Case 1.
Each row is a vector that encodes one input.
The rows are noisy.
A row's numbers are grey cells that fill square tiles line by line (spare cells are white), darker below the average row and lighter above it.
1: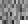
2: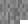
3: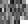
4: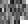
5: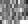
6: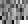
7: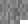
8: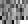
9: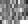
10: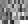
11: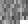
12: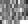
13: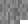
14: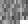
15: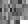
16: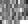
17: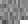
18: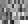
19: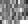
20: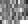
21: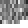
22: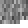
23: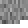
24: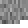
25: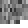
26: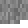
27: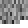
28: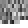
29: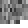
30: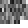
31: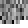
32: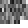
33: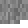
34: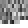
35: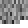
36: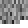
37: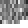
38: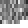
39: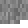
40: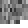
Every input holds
a node of a 9-node tree.
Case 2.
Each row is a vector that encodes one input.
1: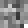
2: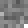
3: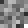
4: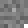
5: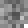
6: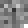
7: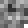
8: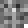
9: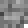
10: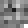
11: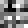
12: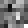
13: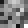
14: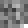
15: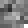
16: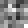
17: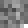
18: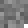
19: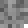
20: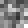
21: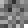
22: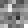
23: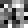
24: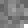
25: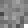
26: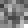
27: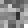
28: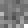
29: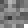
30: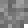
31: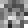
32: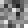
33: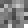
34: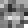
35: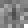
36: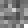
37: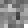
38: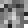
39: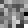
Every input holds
three true/false values.
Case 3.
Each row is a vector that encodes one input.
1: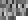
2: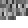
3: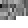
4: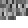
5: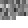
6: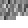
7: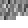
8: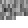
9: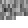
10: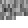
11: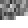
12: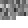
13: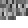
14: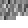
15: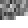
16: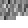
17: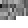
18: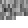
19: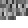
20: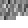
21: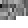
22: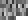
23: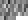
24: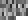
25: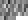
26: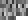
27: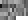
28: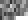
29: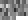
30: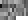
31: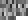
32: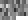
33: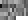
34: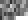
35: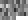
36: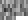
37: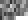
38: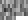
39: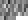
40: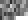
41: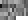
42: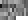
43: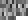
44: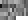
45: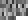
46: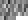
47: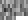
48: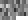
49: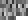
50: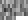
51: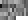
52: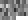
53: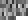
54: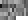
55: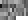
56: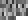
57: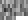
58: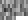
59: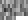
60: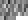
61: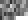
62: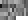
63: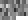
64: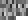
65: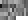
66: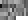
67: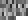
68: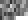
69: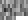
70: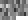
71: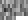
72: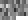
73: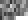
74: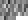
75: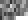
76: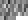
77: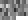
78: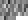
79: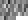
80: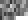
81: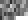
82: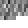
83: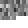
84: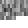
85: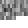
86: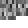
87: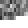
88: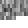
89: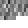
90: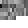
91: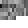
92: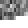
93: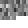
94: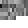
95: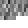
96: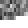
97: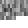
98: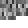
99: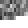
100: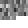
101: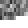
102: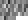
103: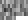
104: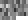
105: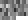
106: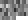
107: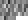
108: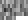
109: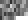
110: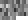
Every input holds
one of 6 labels.
